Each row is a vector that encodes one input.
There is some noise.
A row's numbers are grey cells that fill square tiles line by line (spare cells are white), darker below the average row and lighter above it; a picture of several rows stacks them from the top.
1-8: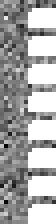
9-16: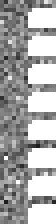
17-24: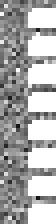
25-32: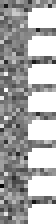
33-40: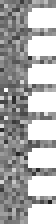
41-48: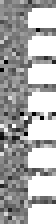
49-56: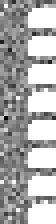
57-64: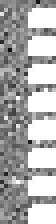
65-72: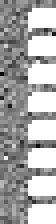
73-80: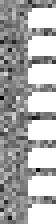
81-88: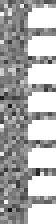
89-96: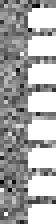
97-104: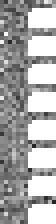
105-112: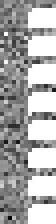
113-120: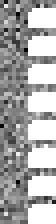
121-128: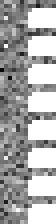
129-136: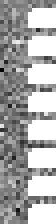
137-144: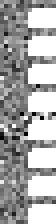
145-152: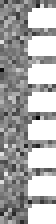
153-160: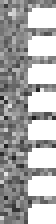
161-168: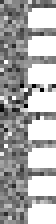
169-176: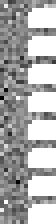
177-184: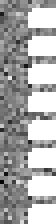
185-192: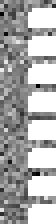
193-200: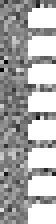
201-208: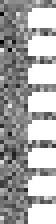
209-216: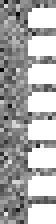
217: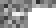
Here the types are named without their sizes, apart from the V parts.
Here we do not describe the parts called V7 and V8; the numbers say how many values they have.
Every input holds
either a fixed value, or a node of a tree, a true/false value, a value of V7 and a value of V8.
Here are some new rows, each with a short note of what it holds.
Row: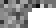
a node of a tree, a true/false value, a value of V7 and a value of V8
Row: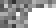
a node of a tree, a true/false value, a value of V7 and a value of V8
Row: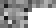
a node of a tree, a true/false value, a value of V7 and a value of V8
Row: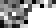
a fixed value
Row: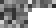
a node of a tree, a true/false value, a value of V7 and a value of V8
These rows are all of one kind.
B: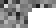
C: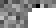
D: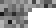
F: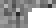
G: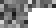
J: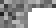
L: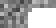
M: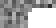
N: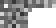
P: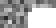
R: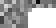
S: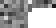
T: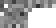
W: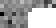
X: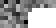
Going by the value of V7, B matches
D, F, M and T.
